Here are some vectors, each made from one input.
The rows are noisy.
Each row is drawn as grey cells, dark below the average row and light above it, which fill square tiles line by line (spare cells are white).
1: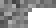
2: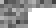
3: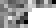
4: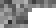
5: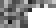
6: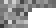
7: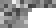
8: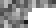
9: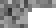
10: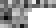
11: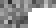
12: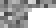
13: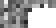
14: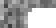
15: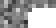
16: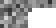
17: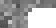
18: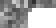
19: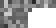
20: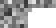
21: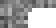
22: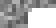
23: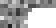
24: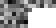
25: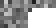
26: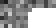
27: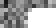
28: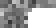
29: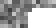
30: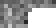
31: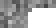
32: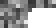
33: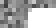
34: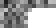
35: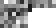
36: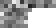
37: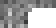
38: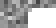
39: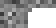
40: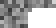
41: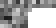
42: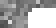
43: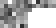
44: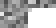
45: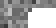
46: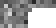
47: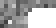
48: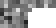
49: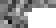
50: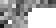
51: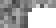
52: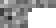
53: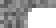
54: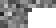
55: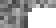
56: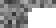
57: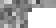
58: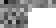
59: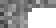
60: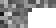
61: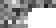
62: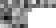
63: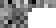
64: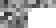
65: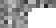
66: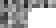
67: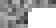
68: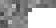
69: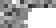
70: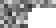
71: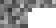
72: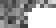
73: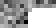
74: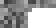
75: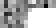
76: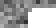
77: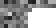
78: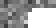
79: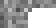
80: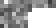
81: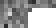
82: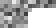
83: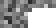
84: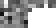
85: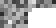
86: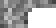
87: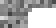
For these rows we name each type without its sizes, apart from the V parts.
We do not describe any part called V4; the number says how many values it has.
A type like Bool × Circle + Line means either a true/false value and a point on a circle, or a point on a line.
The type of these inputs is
Bool × (Line + V4) + Circle.
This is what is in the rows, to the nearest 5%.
About 30% of them hold a point on a circle. The rest hold a true/false value, together with either a point on a line, or a value of V4.
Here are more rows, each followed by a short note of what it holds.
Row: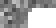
a point on a line and a true/false value
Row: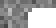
a point on a line and a true/false value
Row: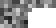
a point on a circle
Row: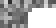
a point on a line and a true/false value
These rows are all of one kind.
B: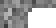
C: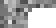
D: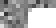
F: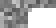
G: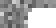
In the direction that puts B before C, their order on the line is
D, F, B, G, C.
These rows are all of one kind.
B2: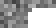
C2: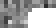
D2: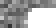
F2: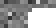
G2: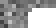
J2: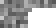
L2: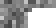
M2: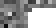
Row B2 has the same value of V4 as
L2 and M2.
